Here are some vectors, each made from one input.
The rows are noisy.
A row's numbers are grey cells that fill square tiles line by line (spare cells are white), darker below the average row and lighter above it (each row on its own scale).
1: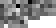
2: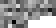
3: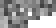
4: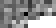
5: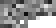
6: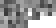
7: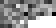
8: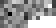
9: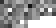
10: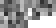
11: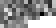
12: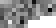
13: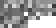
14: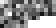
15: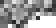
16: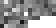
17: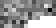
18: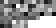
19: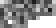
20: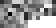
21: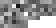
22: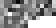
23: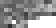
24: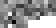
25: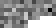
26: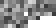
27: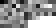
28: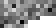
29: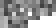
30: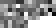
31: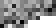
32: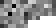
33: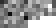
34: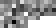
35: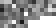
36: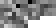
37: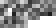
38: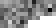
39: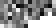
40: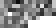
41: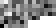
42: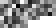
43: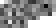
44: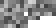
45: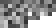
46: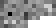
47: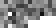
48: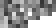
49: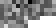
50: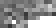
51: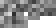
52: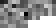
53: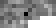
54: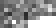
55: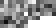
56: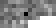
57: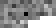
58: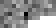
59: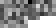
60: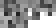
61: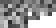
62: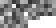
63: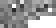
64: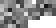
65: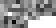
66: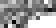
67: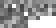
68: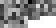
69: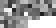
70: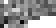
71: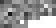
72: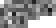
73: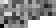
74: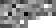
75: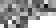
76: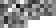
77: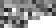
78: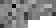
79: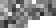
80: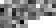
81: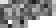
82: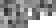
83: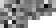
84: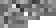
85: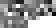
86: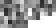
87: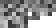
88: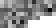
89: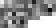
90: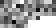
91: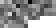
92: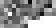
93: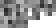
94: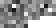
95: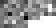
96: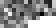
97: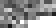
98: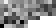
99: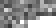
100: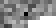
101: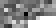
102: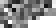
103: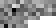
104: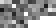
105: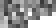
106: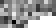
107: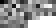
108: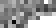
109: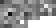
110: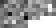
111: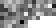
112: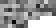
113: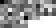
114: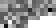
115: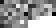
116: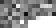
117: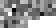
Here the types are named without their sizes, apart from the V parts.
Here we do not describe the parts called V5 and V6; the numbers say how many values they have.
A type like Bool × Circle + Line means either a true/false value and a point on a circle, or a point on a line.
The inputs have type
(Bool × Bool × Bool × Bool + V5) × V6 + Line × Line.
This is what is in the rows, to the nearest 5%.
About 10% of them hold a point on each of two lines. The rest hold a value of V6, together with either four true/false values, or a value of V5.
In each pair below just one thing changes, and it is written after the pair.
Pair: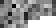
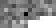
the value of V6
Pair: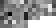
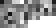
the value of V6
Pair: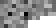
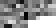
the value of V5
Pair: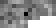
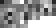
the value of V6
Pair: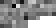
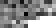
the value of V6
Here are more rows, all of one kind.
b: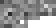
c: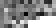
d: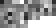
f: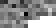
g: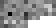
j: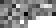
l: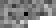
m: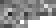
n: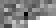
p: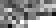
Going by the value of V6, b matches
d, m and p.
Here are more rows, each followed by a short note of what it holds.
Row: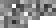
four true/false values and a value of V6
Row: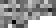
four true/false values and a value of V6
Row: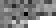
a value of V5 and a value of V6
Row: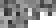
a point on each of two lines
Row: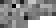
a value of V5 and a value of V6
